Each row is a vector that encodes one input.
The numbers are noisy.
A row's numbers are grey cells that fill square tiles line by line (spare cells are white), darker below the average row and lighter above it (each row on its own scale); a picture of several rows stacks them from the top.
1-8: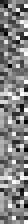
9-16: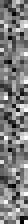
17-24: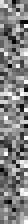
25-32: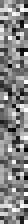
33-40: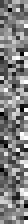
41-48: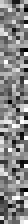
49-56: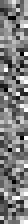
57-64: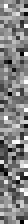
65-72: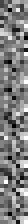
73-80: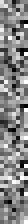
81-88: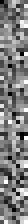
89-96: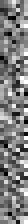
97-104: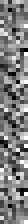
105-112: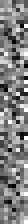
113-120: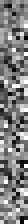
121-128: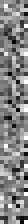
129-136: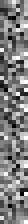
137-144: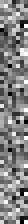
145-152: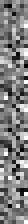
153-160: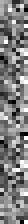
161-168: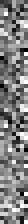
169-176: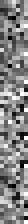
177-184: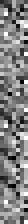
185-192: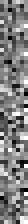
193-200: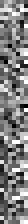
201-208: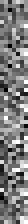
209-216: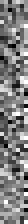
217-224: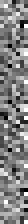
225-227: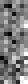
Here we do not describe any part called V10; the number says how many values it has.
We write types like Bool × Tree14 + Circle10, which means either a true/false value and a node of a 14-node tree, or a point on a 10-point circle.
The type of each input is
Bool × Line4 + V10.
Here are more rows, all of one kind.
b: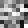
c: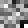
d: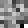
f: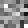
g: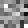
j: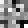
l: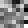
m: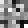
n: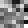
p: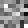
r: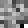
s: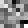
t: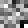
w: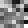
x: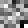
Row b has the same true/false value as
d, j, m and r.
